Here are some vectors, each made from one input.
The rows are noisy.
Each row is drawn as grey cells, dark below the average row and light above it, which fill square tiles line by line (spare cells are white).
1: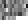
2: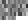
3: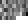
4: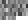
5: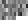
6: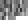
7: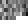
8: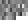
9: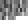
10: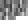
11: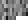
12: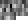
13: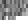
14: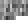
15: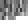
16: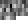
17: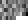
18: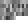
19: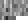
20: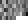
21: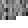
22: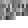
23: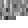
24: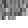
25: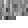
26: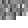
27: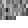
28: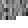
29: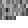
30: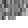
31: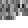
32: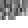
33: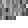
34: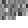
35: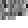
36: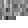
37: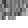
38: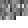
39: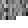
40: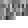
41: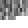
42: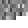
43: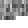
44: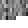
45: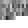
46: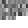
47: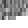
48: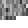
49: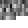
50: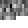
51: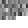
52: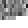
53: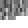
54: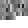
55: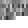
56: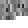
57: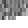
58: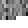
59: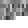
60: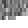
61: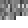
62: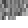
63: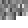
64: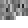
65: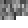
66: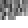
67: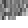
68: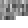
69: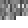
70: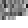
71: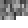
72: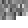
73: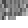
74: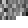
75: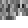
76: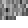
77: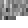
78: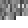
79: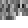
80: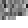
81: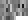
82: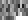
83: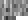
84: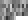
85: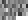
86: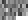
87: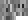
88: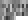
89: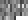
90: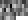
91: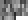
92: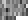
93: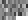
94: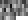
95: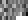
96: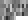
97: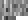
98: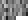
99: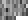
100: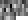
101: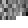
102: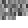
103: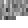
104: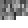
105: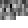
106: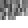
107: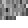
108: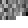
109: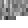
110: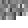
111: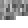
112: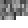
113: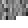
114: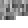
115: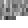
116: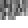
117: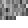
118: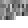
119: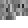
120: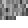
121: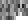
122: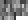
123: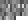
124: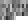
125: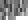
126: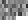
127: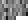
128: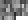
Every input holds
a point on an 8-point line and a true/false value.
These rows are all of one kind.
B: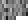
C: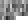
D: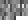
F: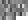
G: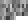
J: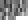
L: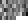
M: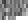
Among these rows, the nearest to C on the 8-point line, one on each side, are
F and G.
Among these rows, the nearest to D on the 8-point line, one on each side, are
B and F.
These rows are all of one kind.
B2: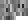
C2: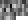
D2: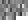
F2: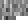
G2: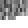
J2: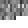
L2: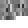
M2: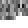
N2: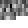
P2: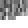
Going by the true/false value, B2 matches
F2, L2 and M2.
